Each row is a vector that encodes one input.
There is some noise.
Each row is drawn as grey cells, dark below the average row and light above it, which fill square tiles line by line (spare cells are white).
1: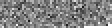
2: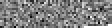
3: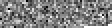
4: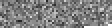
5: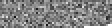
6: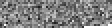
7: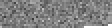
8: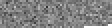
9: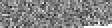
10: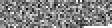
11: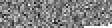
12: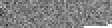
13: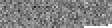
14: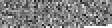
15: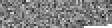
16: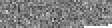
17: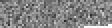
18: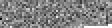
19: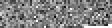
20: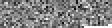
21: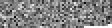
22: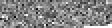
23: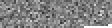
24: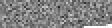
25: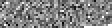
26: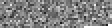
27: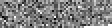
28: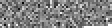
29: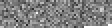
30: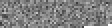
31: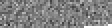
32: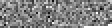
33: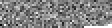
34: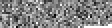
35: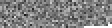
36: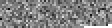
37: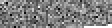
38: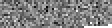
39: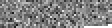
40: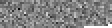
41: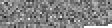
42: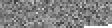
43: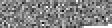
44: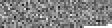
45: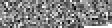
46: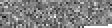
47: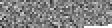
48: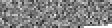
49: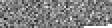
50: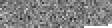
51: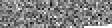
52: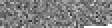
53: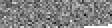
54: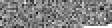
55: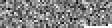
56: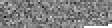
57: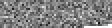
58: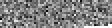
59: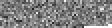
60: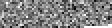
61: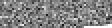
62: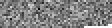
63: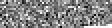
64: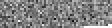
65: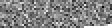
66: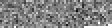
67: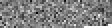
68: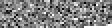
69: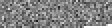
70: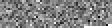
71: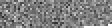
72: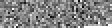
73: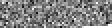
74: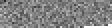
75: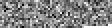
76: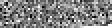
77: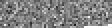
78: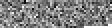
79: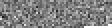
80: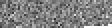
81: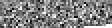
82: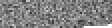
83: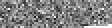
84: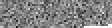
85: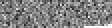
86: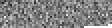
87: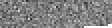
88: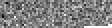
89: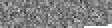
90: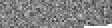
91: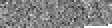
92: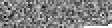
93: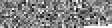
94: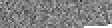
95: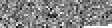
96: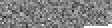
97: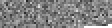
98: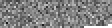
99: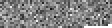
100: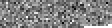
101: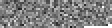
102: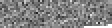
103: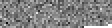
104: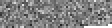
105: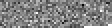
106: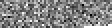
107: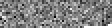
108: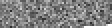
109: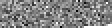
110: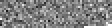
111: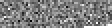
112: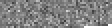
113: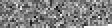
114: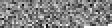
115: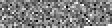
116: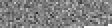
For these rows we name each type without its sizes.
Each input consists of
either a point on a circle and three true/false values, or a node of a tree.
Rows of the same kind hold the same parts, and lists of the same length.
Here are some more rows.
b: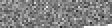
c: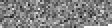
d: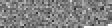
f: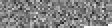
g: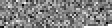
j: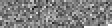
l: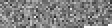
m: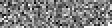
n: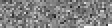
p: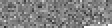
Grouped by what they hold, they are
b, d, g, l
c, f, j, m, n, p

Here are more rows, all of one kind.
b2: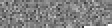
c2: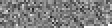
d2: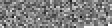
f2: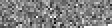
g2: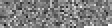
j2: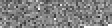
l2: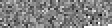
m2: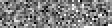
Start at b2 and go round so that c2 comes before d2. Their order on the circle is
b2, g2, f2, j2, c2, l2, m2, d2.
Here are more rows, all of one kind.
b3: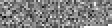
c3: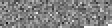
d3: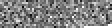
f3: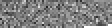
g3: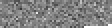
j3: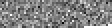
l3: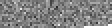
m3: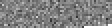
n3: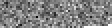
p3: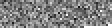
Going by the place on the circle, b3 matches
d3, g3, j3 and m3.
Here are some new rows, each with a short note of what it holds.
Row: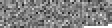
a node of a tree
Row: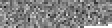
a point on a circle and three true/false values
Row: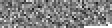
a point on a circle and three true/false values
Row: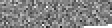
a node of a tree
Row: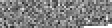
a node of a tree
